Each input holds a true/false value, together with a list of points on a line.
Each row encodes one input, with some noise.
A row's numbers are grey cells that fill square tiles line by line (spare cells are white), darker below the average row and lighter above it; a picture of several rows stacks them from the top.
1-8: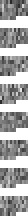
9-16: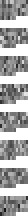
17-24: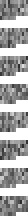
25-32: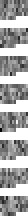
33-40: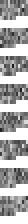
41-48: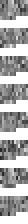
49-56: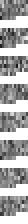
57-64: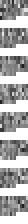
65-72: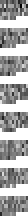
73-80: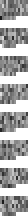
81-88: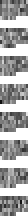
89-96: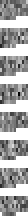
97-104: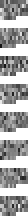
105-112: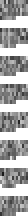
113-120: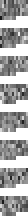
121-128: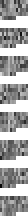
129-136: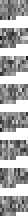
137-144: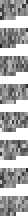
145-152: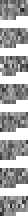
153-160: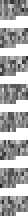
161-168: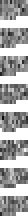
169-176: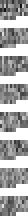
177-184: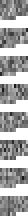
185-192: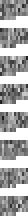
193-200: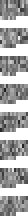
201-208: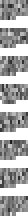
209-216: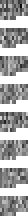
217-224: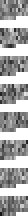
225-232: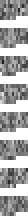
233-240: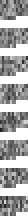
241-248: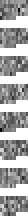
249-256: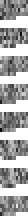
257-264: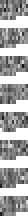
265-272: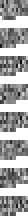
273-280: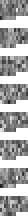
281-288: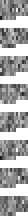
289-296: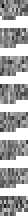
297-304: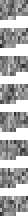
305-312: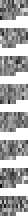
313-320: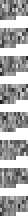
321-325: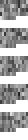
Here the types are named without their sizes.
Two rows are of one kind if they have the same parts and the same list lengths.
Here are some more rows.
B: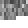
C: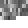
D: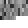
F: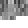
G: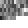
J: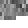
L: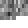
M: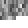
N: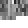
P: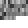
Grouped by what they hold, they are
B, C, J, L, M
D, F, N, P
G

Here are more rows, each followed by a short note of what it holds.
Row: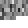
a true/false value, together with a list of one item
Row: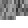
a true/false value, together with a list of one item
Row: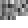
a true/false value, together with a list of one item
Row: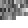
a true/false value, together with the empty list
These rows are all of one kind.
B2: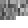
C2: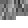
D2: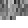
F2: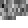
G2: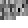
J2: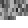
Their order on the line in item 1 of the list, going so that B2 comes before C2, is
F2, J2, B2, C2, D2, G2.
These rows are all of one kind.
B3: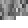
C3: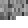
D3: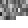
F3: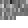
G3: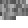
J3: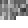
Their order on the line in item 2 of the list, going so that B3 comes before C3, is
G3, B3, J3, F3, D3, C3.
